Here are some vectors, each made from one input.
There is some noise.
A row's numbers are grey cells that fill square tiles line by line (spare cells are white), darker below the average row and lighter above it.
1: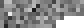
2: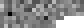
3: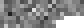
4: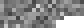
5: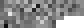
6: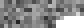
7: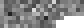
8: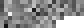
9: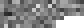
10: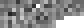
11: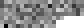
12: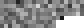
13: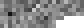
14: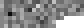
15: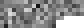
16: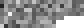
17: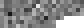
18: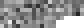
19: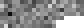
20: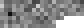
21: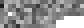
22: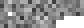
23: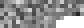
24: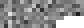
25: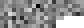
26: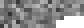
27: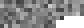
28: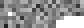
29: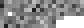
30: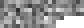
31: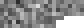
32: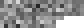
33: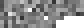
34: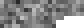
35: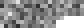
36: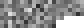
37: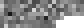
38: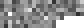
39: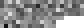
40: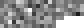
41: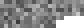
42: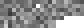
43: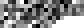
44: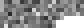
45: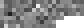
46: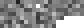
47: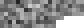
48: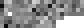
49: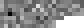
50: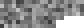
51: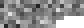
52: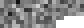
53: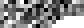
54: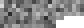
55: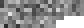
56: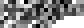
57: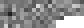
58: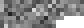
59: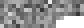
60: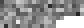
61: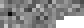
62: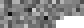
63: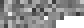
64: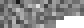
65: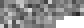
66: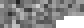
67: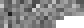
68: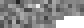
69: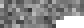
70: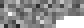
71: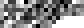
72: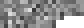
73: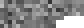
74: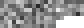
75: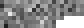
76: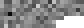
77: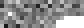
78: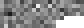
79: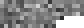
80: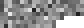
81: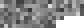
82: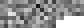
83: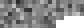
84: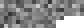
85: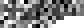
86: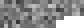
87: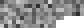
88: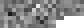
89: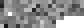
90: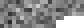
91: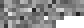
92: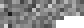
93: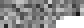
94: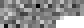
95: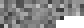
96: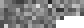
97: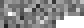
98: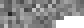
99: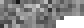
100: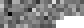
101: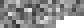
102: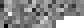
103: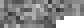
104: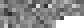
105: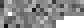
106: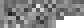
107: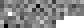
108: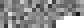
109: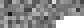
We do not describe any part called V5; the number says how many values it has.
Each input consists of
a list of up to two items, each a true/false value and a value of V5.
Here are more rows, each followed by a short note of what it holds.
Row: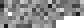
a list of two items
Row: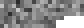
a list of one item
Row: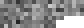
a list of one item
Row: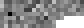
a list of one item
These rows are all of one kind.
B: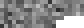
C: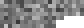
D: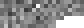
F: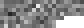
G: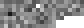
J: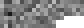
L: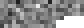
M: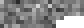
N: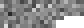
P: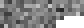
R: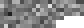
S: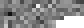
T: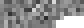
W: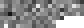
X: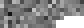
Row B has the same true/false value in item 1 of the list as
C, L, M and P.
